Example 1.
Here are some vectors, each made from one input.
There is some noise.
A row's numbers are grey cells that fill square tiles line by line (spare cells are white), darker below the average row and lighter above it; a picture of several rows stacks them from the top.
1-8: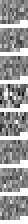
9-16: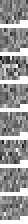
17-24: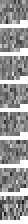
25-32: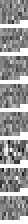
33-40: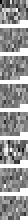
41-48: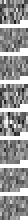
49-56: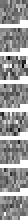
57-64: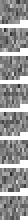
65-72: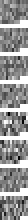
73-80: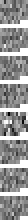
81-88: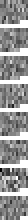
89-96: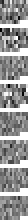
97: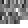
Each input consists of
either a point on a 6-point line, or four true/false values.
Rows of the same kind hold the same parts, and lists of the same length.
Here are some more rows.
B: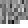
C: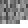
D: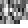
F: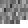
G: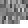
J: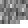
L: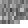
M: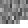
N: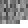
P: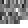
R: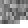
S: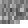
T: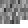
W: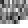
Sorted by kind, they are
B, C, F, G, J, L, M, N, R, S, T
D, P, W

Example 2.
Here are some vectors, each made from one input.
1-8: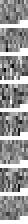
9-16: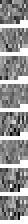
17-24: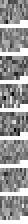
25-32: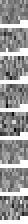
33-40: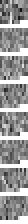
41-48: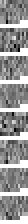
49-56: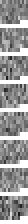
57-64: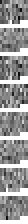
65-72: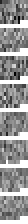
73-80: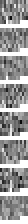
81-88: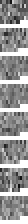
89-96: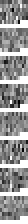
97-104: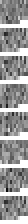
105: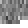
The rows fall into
2 kinds.
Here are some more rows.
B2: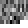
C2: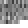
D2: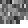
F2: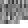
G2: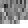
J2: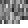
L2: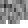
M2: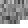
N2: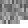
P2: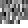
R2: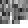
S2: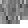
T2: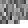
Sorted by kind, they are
B2, D2, J2, P2, R2
C2, F2, G2, L2, M2, N2, S2, T2

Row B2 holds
a point on a 6-point line.
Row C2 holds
three true/false values.
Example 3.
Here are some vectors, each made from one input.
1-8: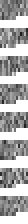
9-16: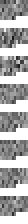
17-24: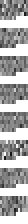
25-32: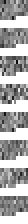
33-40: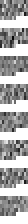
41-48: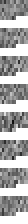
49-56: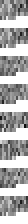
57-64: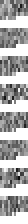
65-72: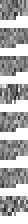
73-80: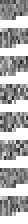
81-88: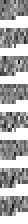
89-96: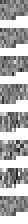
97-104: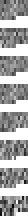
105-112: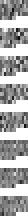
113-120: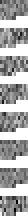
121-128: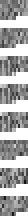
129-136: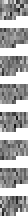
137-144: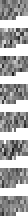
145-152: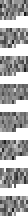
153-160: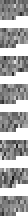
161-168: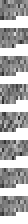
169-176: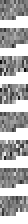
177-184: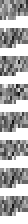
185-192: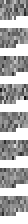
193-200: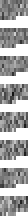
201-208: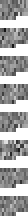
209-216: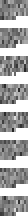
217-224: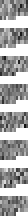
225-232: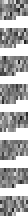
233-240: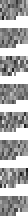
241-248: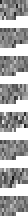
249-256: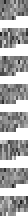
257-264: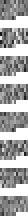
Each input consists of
either one of 7 labels, or three true/false values.
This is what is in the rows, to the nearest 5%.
About 40% of them hold one of 7 labels. The rest hold three true/false values.
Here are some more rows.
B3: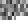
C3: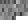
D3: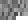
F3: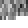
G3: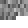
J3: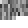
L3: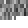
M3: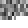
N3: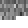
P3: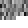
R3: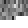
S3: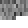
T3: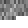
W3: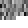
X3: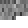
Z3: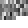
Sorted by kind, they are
B3, F3, J3, L3, M3, P3, W3, Z3
C3, D3, G3, N3, R3, S3, T3, X3

